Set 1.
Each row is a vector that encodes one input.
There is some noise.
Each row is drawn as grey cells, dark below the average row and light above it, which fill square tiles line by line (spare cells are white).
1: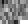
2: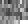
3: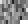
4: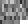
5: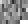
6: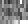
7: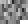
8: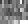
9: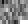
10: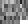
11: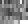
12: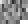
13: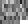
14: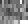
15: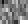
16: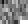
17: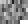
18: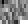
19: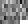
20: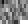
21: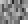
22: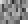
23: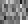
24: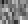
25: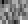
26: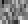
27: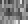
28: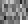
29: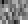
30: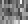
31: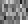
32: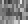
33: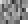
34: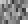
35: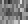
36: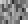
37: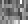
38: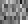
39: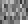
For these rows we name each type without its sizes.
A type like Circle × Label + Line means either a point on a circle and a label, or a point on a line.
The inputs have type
Label × Label.
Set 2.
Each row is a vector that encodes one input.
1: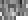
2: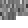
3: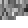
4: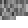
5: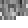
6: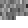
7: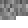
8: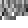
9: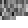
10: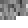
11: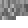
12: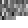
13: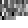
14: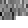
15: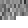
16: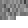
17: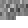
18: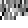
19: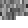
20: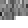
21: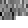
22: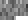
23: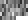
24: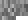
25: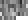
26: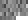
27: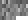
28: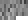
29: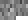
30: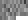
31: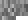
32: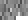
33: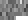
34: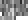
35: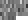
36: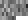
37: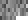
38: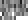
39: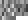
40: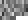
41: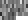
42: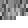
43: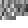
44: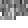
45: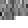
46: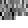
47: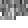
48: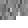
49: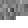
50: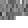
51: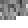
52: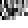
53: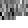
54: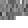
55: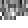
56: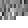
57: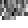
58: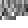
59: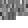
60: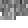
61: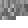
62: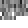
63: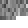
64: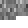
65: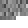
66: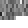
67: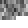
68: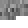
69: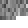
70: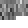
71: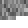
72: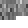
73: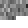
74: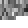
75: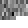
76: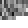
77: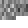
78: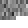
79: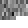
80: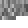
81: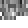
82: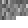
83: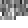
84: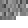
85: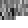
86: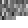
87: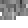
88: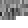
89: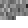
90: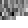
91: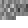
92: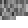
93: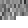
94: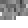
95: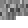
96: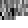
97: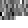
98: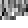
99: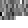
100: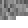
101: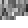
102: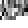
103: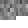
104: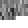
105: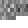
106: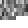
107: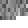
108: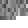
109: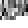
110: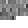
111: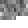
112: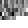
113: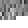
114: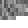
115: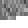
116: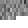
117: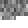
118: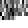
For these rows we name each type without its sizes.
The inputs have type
Circle + Line.
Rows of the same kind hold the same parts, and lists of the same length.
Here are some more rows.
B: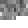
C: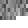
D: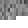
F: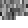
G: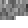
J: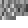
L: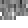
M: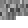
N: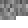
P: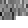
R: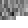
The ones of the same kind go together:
B, C, D, L, N, R
F, G, J, M, P

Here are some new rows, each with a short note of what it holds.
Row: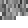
a point on a line
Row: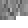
a point on a line
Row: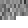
a point on a line
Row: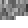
a point on a circle
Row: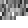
a point on a line
